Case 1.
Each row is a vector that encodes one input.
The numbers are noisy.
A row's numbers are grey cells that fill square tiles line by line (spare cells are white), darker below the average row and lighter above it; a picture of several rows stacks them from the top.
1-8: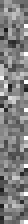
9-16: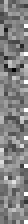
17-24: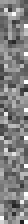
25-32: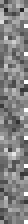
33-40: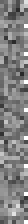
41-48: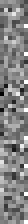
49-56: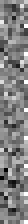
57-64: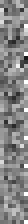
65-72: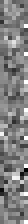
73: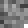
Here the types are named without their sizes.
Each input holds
three true/false values.
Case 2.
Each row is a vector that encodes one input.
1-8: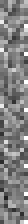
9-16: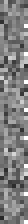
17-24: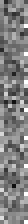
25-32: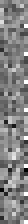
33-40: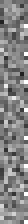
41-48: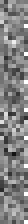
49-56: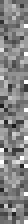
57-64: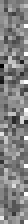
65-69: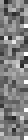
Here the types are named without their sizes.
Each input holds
three true/false values.
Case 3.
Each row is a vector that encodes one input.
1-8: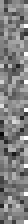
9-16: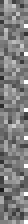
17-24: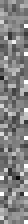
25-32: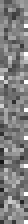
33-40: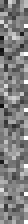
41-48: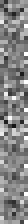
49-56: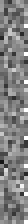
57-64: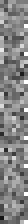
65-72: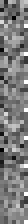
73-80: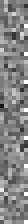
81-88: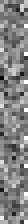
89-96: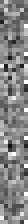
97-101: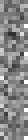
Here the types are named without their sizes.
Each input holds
three true/false values.
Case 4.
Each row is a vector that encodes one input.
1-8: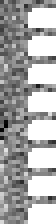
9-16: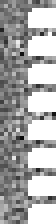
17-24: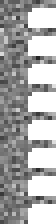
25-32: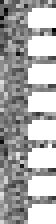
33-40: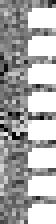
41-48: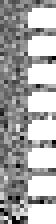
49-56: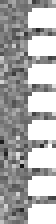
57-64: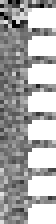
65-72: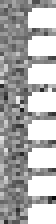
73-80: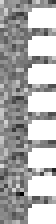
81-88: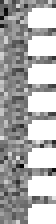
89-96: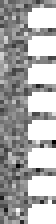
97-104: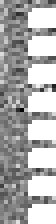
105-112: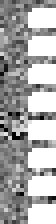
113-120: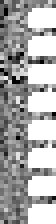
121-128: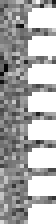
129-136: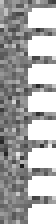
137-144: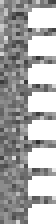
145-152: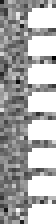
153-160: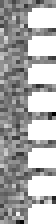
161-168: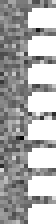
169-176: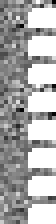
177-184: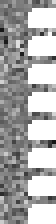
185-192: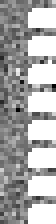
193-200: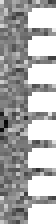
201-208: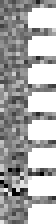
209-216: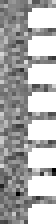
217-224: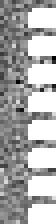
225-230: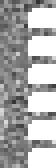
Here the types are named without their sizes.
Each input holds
either a fixed value, or three true/false values.
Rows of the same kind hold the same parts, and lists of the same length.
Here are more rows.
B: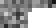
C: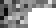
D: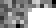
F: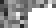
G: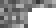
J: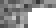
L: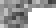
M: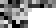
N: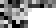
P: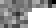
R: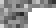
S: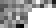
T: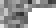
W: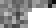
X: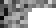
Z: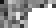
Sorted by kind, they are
B, C, D, F, G, J, L, P, R, S, T, W, X, Z
M, N

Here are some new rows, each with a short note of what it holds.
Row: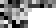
a fixed value
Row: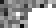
three true/false values
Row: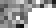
three true/false values
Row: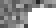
three true/false values
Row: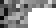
three true/false values
